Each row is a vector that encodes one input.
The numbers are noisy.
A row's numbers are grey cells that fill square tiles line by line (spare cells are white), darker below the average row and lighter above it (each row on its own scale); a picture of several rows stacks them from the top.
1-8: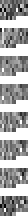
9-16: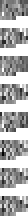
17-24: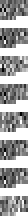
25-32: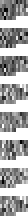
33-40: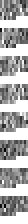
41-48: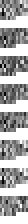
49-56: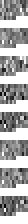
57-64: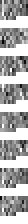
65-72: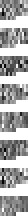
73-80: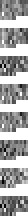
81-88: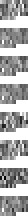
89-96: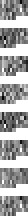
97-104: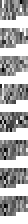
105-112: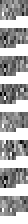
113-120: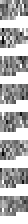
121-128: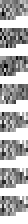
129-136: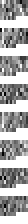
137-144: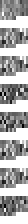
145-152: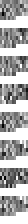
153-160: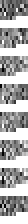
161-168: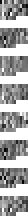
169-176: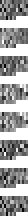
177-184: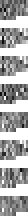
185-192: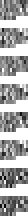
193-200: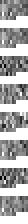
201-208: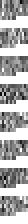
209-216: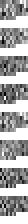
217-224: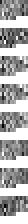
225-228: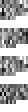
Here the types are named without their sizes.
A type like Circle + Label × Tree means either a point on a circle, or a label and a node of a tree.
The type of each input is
List(Line).
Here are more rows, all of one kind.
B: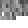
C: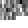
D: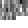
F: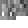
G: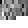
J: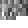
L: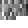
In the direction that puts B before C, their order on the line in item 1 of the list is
G, L, J, F, B, D, C.
